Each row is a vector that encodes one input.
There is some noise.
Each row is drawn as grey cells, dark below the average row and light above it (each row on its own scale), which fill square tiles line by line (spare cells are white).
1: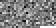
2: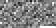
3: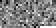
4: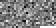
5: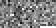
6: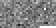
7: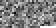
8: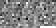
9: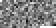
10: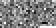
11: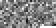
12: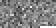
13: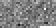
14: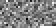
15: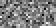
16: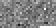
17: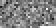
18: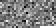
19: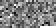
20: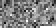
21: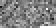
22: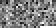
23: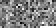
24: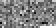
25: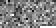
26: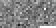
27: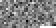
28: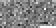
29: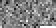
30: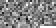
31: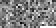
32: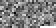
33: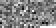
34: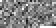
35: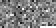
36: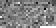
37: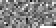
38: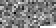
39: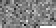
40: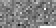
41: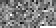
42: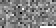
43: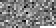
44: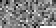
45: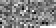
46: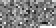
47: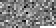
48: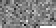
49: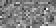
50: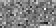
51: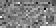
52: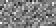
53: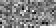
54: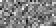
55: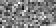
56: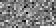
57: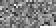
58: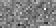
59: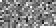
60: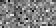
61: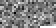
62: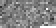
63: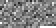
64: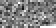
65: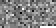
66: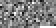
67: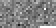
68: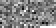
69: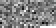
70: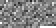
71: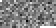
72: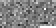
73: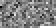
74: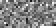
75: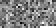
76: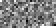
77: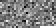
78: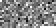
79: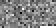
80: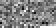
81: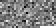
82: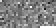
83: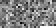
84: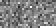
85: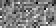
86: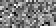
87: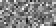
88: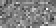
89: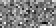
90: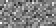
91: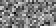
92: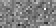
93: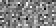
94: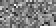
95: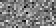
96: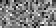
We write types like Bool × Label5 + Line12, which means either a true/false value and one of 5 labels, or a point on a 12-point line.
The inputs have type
List2(Line10).
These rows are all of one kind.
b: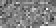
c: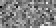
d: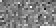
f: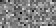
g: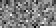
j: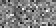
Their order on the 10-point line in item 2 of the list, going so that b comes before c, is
f, j, d, g, b, c.
